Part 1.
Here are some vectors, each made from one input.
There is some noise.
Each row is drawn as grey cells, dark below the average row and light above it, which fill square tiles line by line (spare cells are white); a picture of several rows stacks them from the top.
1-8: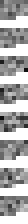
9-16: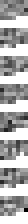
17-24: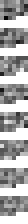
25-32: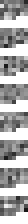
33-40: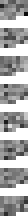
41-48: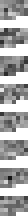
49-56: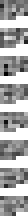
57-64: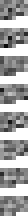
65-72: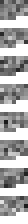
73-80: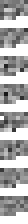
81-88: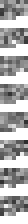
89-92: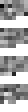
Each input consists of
a node of a 9-node tree and a node of a 12-node tree.
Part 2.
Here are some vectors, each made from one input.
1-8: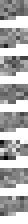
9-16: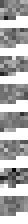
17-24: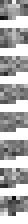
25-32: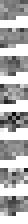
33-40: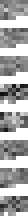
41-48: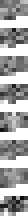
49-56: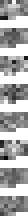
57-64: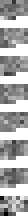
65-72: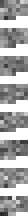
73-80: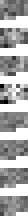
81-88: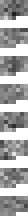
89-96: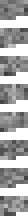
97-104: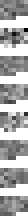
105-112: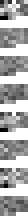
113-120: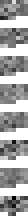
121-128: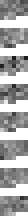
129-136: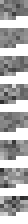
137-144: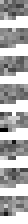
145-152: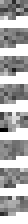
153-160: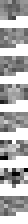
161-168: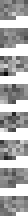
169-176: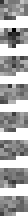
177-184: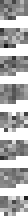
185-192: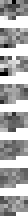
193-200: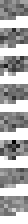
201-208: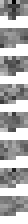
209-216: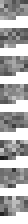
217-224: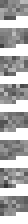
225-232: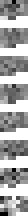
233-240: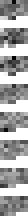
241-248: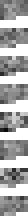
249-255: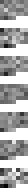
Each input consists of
either a point on a 5-point circle and a true/false value, or a fixed value.
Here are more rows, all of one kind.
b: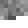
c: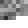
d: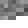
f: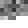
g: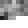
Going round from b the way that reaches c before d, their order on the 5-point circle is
b, c, g, f, d.
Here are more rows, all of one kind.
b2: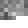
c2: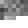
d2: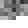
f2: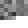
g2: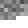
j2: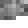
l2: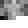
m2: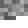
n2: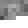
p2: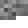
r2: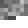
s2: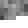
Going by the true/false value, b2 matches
d2, g2, m2 and r2.
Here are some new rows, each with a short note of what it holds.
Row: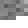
a point on a 5-point circle and a true/false value
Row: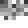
a fixed value
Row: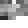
a point on a 5-point circle and a true/false value
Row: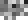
a fixed value
